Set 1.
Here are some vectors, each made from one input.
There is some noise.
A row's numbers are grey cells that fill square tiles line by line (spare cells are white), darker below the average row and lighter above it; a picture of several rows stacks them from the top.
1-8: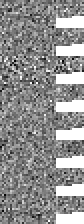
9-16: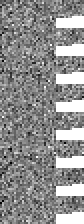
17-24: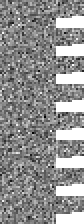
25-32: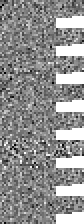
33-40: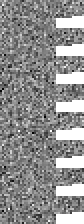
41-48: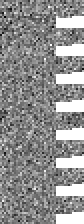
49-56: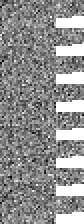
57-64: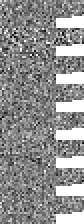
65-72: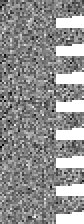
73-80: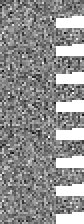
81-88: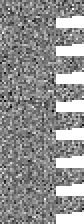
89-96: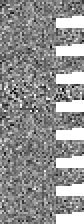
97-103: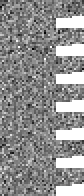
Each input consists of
either a node of a 10-node tree, or a list of up to two points on a 6-point line.
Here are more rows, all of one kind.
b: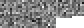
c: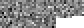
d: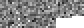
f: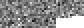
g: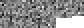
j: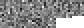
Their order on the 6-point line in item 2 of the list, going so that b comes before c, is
j, b, d, f, c, g.
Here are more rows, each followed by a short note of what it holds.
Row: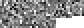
the empty list
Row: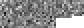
a node of a 10-node tree
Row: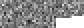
a node of a 10-node tree
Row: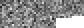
a list of one item
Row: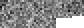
a list of one item
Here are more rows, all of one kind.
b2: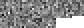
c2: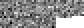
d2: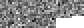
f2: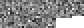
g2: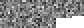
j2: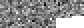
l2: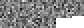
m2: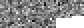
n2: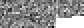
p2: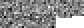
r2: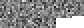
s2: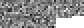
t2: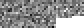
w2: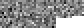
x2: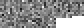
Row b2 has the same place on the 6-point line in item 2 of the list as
d2, f2, n2 and p2.
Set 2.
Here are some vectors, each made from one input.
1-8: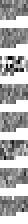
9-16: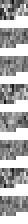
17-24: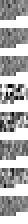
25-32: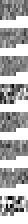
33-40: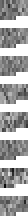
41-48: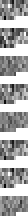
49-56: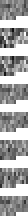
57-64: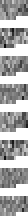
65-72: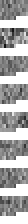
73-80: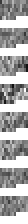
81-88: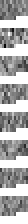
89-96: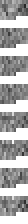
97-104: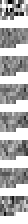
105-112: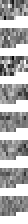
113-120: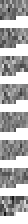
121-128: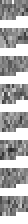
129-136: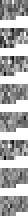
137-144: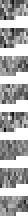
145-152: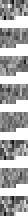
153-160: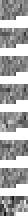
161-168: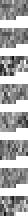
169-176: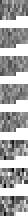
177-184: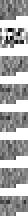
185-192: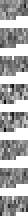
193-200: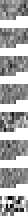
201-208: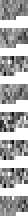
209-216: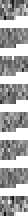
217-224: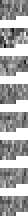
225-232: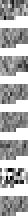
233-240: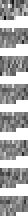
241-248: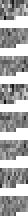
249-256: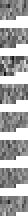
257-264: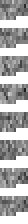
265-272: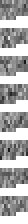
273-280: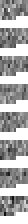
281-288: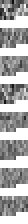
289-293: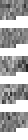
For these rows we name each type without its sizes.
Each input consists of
a list of points on a line.
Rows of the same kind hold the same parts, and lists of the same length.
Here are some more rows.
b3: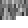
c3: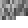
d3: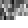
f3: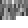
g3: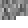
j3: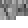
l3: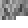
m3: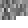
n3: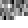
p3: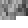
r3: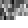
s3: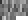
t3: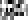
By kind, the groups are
b3, f3, j3, p3, s3
c3, g3, l3, m3
d3, n3, r3
t3

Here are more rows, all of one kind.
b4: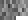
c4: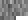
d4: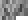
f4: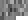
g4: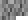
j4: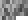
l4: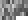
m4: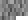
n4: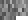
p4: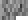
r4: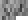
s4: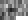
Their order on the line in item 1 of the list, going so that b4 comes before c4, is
s4, n4, b4, f4, c4, m4, g4, p4, r4, d4, j4, l4.
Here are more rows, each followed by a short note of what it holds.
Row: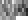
a list of three items
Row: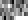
a list of one item
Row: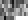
a list of one item
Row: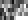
a list of one item
